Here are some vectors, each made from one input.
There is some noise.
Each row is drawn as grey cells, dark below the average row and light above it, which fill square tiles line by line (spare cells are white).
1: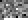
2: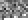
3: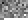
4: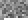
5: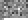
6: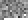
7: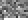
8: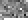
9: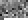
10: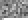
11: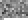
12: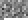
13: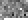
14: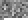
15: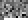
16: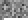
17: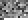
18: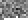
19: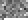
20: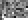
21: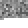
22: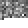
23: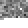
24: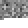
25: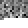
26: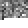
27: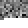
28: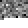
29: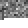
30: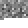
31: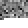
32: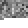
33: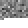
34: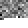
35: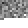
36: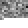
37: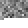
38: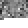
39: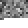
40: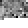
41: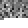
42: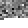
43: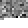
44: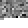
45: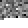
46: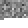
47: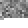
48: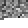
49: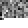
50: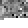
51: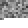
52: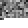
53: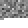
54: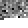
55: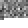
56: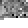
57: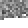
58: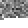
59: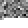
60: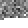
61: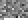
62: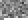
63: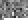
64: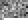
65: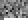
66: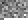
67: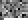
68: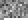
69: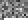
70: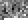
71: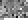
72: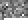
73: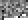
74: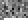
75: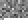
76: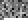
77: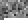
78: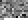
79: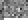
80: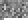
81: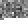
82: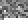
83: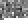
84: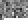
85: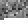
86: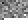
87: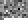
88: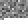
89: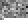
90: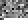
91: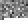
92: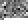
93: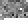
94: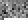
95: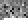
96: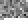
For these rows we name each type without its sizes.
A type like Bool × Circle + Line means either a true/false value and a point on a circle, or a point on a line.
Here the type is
Circle × Line × (Tree + Unit).
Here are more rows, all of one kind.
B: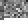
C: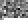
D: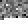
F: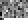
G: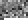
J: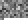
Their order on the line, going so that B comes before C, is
F, B, G, J, C, D.
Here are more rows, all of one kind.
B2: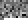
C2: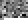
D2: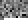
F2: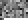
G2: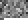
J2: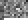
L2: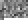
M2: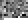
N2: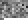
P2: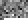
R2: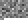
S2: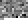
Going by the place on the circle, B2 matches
D2, F2 and P2.
